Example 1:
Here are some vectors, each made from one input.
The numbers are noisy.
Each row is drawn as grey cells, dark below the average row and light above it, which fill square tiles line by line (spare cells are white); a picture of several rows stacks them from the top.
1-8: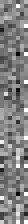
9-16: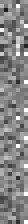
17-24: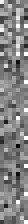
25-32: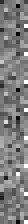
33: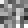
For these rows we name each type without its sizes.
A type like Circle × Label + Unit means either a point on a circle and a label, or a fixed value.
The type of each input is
Bool × Bool × Bool + Unit.
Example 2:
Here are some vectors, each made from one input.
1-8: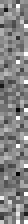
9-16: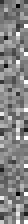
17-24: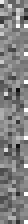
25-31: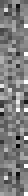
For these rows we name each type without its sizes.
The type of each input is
Bool × Bool × Bool + Unit.
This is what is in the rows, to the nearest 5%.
About 15% of them hold a fixed value. The rest hold three true/false values.
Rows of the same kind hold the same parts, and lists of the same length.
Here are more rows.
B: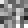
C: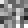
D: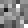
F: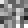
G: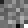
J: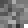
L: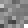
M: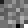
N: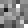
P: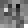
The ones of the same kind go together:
B, C, F
D, G, J, L, M, N, P

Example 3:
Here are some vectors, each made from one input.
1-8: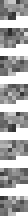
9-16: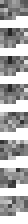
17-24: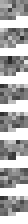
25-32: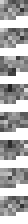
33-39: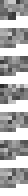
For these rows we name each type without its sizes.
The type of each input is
Label.
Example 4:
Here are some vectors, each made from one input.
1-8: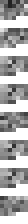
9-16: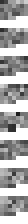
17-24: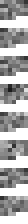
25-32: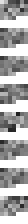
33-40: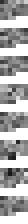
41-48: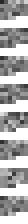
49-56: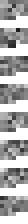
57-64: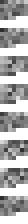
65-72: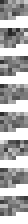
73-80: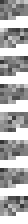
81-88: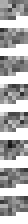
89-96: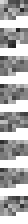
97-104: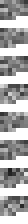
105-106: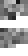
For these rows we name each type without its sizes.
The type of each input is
Label.
